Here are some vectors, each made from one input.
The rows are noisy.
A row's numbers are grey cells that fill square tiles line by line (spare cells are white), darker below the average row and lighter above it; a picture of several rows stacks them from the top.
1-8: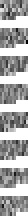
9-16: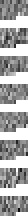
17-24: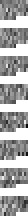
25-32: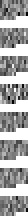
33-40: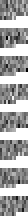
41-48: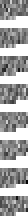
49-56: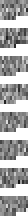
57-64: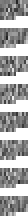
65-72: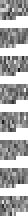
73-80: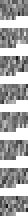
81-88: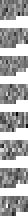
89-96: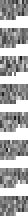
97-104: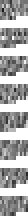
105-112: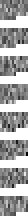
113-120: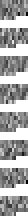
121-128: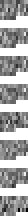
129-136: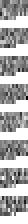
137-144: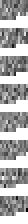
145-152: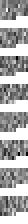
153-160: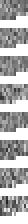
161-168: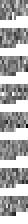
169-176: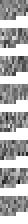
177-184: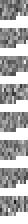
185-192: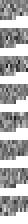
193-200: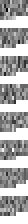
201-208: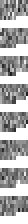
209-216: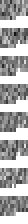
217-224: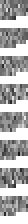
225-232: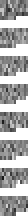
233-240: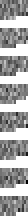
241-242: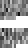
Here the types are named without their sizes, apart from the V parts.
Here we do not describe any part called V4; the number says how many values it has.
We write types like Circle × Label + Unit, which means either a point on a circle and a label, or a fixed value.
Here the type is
Bool × (Circle + List(V4)) + Label × Line × Line.
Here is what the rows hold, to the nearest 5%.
About 30% of them hold a label and a point on each of two lines. The rest hold a true/false value, together with either a point on a circle, or a list of values of V4.
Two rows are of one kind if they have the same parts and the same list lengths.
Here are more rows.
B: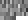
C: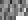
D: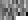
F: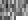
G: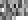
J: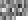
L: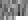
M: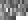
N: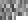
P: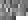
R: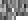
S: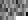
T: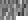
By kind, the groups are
B
C, D, S
F, G, J, N, R
L
M, P, T

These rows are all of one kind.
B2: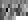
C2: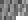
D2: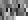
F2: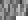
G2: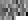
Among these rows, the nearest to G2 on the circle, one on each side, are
D2 and F2.
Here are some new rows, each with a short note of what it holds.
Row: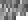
a true/false value, together with a list of one item
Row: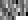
a point on a circle and a true/false value
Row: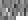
a true/false value, together with a list of two items
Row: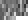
a true/false value, together with a list of one item
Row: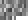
a label and a point on each of two lines
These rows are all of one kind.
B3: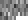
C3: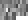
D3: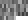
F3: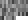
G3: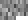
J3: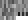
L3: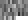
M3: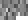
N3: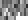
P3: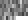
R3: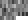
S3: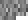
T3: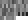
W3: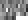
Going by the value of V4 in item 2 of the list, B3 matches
F3, R3, S3 and W3.
